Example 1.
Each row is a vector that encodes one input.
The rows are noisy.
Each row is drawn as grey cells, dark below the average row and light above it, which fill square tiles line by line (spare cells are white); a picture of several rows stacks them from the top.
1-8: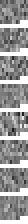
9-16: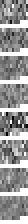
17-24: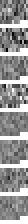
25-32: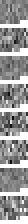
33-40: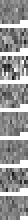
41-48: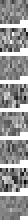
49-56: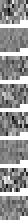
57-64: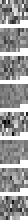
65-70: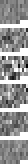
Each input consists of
either a point on a 5-point line, or three true/false values.
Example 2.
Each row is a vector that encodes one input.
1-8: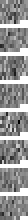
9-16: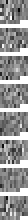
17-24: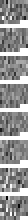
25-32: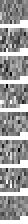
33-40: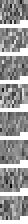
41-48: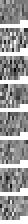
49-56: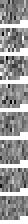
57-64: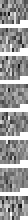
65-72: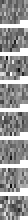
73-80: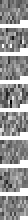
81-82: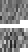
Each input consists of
a node of a 9-node tree and a true/false value.
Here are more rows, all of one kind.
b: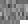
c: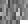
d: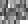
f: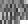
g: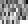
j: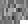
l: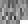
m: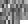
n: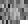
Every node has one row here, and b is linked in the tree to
g and m.
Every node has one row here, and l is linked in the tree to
d, f and g.
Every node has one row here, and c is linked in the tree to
n.
